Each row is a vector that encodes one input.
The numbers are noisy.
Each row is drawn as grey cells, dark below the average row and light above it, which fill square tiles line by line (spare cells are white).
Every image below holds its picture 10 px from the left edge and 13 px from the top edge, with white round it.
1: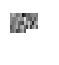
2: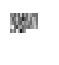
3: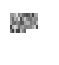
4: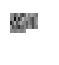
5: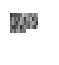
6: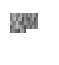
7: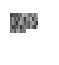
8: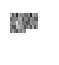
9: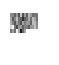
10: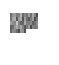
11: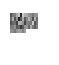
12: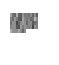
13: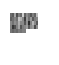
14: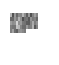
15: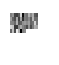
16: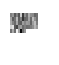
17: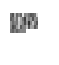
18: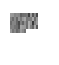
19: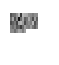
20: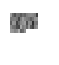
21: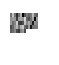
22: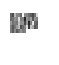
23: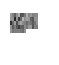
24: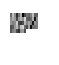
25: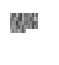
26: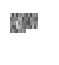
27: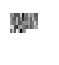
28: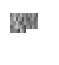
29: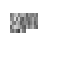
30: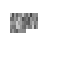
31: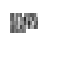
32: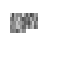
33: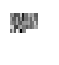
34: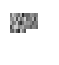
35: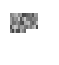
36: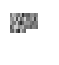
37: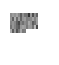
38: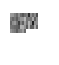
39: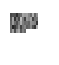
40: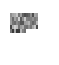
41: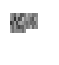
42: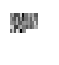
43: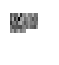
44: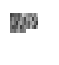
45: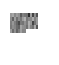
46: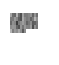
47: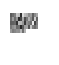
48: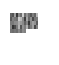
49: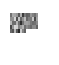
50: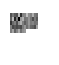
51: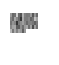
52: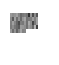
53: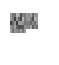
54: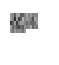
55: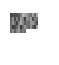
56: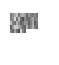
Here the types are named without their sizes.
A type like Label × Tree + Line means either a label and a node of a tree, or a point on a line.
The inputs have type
Circle + Unit.
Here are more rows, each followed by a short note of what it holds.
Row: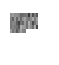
a point on a circle
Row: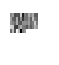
a fixed value
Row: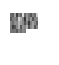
a point on a circle
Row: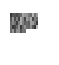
a point on a circle
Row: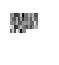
a fixed value
